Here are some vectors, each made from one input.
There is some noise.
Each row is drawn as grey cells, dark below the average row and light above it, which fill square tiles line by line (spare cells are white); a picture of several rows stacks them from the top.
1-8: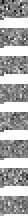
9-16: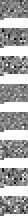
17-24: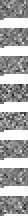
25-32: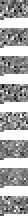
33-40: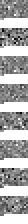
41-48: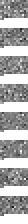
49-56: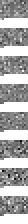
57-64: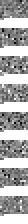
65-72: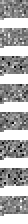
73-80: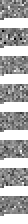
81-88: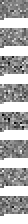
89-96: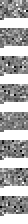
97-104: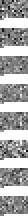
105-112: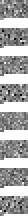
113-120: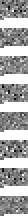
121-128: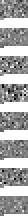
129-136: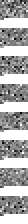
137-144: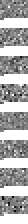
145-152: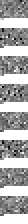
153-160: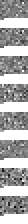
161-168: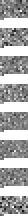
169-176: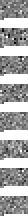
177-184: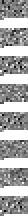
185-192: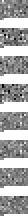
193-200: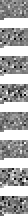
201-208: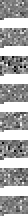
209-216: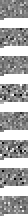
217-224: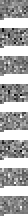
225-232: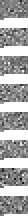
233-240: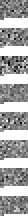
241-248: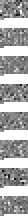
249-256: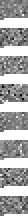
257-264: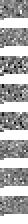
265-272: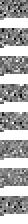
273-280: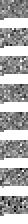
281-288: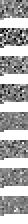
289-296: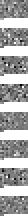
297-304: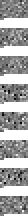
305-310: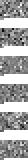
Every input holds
a true/false value, together with either a point on a 6-point circle, or a point on an 18-point line.
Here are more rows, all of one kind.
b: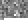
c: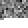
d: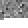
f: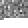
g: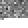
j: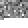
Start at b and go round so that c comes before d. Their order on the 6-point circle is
b, g, j, f, c, d.
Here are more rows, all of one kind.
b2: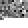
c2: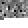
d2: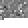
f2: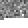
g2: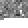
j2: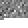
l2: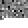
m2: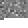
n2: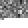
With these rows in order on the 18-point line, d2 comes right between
g2 and n2.
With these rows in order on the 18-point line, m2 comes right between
b2 and l2.
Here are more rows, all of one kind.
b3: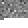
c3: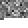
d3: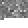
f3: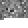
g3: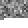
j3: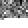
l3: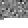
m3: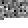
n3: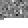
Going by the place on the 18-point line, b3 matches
c3, d3 and f3.
